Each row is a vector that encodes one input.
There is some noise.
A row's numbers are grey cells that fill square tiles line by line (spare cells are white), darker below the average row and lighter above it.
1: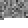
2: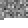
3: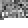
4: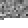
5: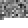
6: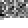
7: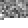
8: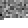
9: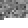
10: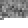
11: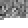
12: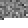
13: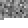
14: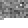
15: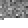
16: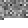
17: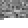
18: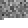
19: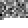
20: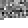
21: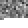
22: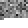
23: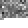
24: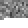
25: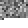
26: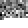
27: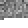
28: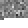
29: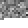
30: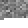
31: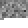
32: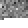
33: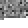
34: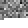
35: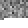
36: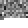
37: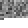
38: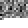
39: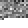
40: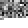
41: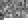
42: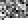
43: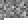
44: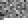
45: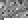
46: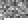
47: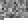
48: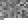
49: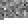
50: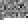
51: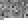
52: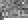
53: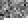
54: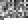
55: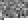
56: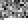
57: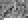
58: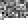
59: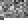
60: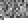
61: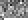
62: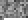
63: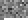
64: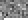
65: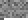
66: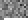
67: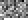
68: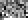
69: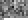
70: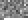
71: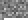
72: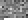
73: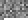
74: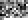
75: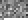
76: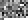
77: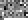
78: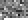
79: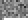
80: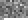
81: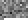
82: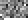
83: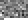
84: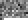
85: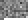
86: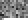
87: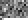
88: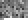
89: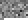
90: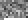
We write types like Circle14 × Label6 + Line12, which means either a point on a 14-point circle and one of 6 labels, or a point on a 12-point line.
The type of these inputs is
Line10 × Tree12.
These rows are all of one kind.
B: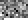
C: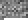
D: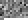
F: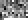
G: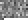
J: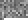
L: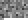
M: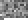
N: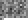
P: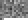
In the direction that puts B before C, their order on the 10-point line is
N, P, B, J, G, L, M, C, D, F.
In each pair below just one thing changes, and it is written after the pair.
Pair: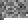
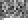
the node of the tree
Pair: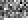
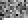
the node of the tree
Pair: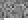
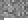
the node of the tree
